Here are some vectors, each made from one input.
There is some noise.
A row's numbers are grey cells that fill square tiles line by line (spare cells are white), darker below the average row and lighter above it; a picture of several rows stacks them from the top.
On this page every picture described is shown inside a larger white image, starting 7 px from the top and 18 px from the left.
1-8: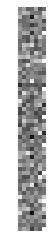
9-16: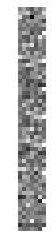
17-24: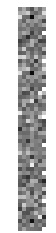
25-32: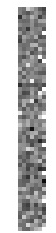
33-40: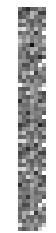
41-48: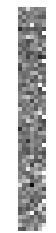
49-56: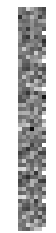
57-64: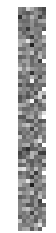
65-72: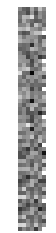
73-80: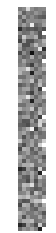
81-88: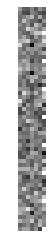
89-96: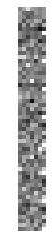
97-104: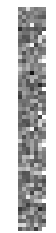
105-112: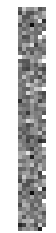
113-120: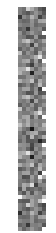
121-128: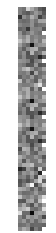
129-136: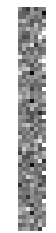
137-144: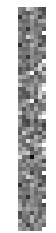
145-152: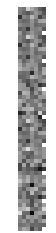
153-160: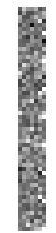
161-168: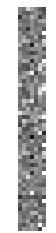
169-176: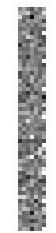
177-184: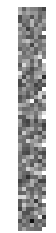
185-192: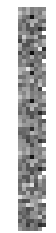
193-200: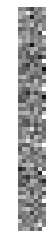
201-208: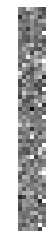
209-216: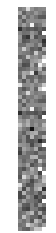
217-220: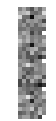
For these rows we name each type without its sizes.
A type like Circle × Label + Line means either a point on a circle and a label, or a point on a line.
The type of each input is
Bool × Bool × Bool × Bool + Line.
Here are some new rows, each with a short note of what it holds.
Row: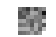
a point on a line
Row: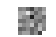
four true/false values
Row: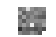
four true/false values
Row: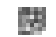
a point on a line
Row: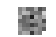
four true/false values
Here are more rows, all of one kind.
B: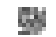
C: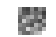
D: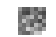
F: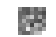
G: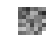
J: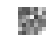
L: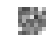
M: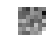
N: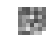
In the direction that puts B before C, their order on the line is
J, L, B, N, F, D, C, M, G.
